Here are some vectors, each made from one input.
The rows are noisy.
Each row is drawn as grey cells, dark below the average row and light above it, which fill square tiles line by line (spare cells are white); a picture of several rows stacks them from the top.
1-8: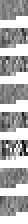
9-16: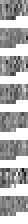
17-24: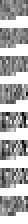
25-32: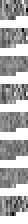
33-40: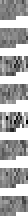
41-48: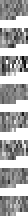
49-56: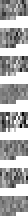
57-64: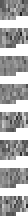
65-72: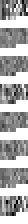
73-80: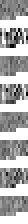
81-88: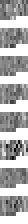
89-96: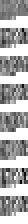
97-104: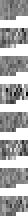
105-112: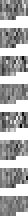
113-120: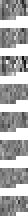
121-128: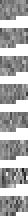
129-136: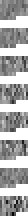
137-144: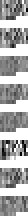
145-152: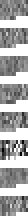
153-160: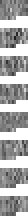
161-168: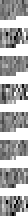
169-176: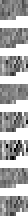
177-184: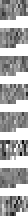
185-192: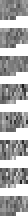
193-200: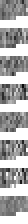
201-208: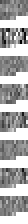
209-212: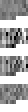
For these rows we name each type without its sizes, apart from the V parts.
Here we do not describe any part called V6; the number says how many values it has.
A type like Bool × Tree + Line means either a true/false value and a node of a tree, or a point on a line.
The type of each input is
(Line + List(V6)) × Tree.
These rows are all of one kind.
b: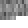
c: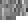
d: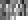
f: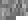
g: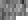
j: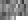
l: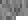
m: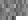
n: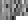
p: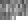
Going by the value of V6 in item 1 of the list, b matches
c and f.
